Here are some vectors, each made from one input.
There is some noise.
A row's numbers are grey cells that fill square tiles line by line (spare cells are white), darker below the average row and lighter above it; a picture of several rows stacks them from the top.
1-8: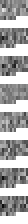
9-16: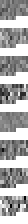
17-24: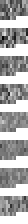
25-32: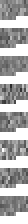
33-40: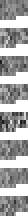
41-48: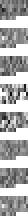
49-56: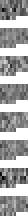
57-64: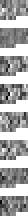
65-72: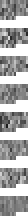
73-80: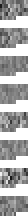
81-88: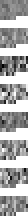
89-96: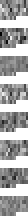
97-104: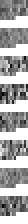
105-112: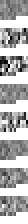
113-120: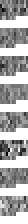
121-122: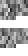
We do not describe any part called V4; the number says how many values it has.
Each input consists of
a list of up to three items, each one of 5 labels and a value of V4.
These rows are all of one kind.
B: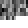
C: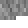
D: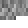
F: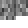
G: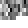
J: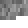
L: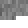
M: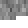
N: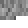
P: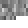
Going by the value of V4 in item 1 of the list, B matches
C, D and N.
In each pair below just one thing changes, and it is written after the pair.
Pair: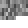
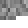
the label in item 1 of the list
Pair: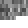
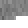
the value of V4 in item 1 of the list
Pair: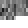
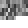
the label in item 1 of the list
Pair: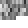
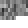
the label in item 1 of the list
